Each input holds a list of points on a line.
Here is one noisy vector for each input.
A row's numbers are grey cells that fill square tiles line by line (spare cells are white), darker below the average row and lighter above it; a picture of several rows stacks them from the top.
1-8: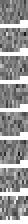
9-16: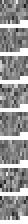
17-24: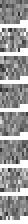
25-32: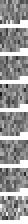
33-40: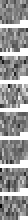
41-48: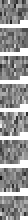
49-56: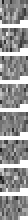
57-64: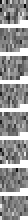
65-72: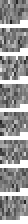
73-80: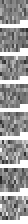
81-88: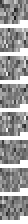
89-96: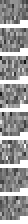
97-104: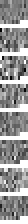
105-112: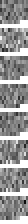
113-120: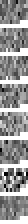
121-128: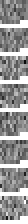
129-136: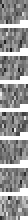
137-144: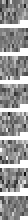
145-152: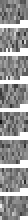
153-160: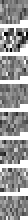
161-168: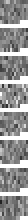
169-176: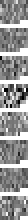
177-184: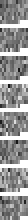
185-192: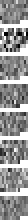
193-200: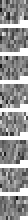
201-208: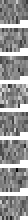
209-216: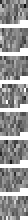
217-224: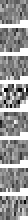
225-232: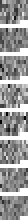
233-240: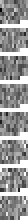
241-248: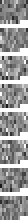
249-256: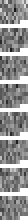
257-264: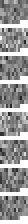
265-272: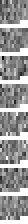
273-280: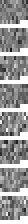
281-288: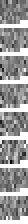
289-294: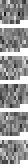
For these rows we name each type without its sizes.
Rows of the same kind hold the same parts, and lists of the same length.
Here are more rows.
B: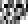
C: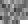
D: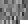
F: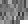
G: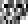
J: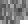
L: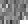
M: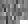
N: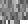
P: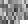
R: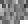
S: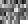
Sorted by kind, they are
B, G
C, D, F, N, R
J, L, M, S
P

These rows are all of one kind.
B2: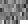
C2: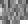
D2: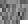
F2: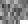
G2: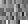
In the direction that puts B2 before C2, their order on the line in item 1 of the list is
G2, B2, D2, F2, C2.
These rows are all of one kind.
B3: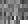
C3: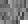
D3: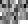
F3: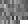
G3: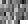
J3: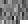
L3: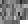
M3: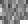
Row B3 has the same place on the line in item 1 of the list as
F3 and J3.
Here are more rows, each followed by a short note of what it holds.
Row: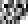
the empty list
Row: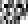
the empty list
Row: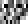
the empty list
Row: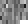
a list of three items
